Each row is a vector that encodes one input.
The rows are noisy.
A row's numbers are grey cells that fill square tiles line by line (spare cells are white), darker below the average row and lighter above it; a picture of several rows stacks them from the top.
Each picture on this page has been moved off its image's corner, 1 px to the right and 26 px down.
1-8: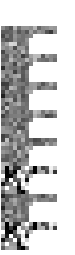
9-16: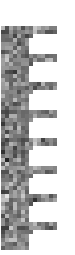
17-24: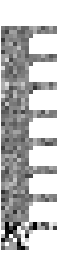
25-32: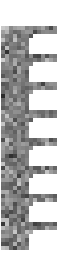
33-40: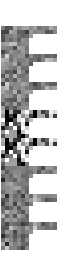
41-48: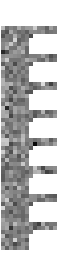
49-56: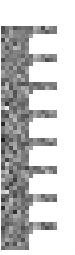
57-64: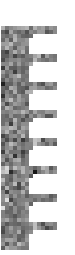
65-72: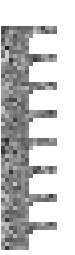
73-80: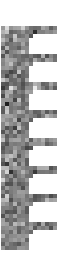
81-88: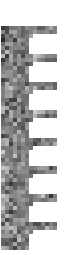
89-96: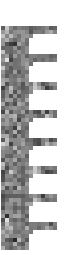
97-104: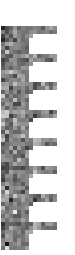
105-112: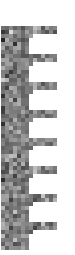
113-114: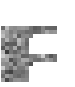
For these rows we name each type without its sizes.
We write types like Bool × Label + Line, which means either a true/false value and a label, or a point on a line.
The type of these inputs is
Bool × Bool × Bool × Bool × Line × Line + Unit.
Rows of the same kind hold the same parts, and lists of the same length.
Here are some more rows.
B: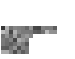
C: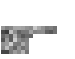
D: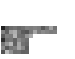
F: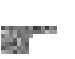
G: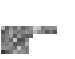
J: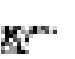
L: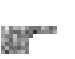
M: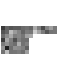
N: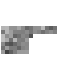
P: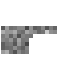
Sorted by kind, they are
B, C, D, F, G, L, M, N, P
J

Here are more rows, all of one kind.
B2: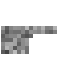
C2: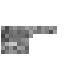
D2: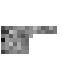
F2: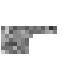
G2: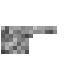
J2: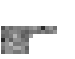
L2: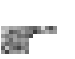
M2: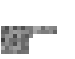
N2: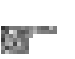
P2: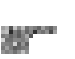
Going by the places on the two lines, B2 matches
L2 and M2.
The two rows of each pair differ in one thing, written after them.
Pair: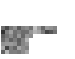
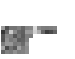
the place on one of the two lines
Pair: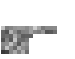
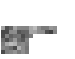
one of the four true/false values
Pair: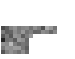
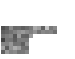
one of the four true/false values
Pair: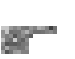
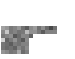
one of the four true/false values
